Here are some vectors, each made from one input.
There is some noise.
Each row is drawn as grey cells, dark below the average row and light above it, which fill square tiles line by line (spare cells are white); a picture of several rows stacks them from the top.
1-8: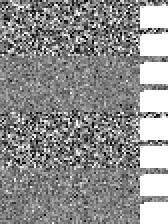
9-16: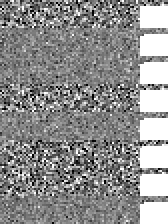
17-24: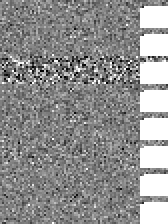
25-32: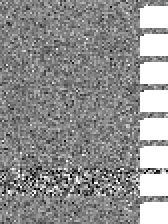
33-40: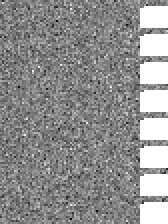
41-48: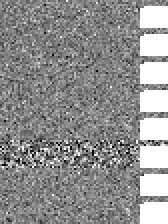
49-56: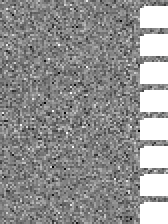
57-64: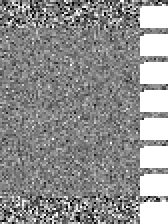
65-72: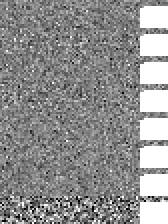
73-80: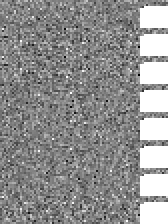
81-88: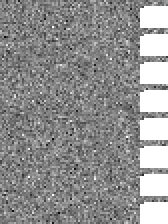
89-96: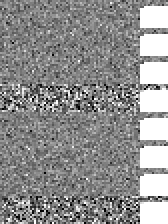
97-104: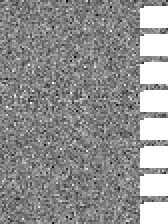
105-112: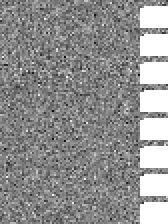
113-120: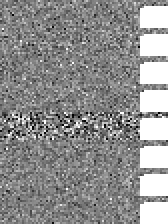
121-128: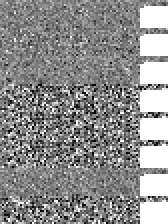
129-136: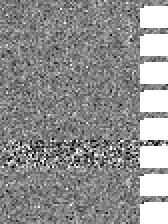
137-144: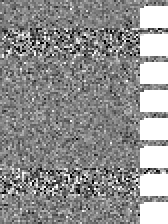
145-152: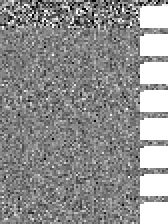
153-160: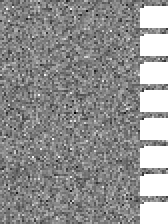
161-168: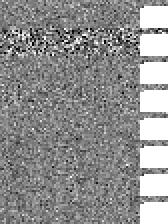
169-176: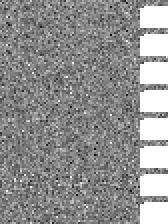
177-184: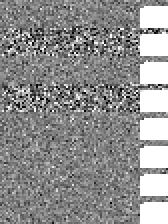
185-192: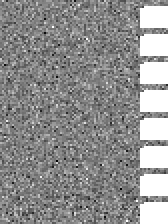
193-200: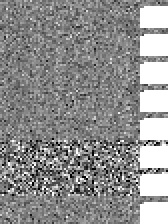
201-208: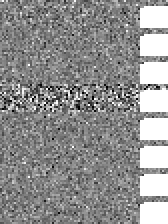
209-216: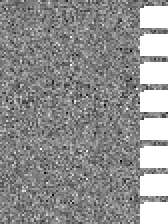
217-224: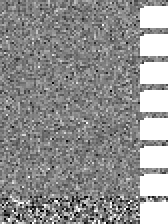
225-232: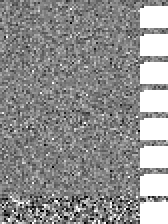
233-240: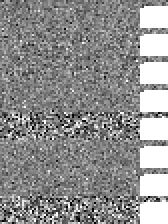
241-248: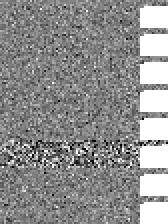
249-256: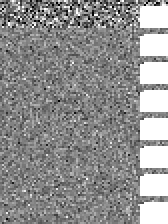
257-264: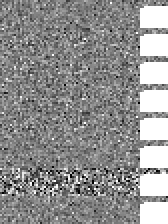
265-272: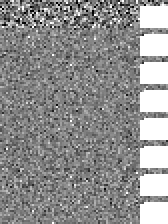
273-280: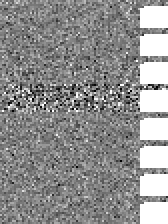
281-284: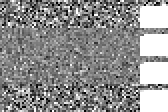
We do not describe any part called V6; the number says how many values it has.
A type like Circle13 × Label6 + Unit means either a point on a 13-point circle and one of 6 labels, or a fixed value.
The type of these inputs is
Circle8 + List3(Circle9) × V6.
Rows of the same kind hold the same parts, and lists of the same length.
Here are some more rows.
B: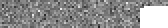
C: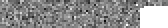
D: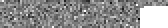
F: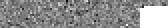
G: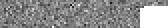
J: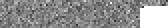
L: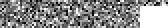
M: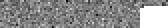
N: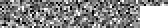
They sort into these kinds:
B, M
C, D
F, J
G
L, N

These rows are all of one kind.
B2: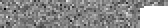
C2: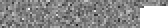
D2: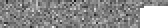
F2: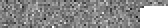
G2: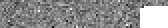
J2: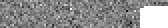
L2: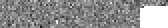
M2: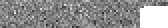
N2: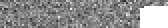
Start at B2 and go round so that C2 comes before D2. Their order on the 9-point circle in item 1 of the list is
B2, L2, M2, C2, D2, J2, N2, G2, F2.
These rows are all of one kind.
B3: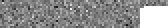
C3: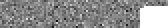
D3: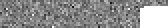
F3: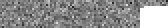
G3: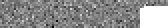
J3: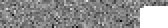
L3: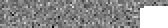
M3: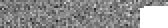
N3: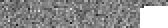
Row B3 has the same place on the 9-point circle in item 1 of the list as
M3 and N3.
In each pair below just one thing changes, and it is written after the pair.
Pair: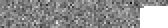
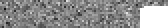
the value of V6
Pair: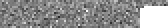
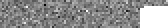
the place on the 9-point circle in item 1 of the list
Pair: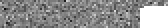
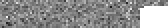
the place on the 9-point circle in item 1 of the list
